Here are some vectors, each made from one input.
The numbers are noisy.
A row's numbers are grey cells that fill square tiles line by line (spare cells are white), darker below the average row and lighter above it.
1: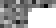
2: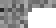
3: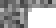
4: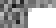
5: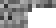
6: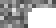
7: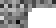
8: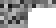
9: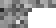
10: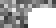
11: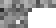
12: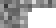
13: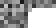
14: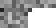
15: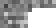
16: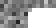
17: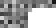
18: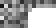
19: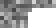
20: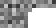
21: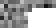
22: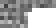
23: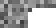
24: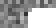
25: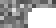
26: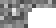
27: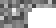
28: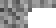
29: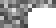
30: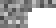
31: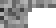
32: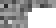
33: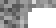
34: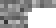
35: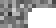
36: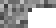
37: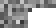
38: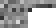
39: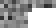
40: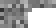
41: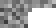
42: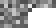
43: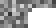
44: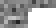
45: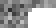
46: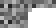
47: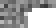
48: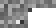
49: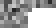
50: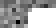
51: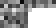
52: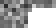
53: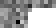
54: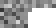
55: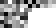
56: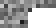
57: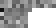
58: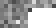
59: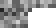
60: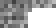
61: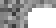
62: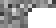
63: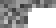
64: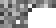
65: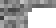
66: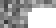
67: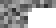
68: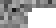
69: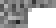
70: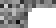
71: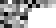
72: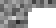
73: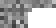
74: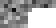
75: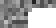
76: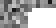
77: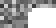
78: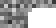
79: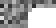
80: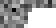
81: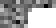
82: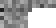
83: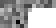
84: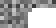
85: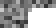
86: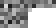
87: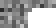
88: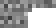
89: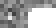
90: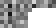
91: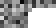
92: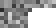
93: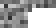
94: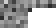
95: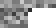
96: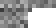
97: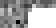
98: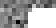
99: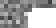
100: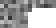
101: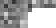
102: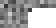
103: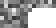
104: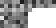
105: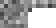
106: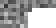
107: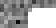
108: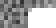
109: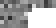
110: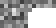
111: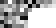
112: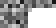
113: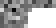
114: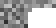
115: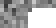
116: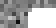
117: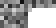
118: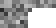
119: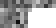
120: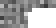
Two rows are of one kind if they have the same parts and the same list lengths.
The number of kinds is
4.
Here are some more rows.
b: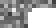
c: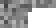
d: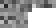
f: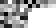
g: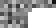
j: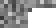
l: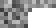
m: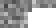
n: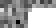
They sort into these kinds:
b, g
c, d, j, m, n
f
l

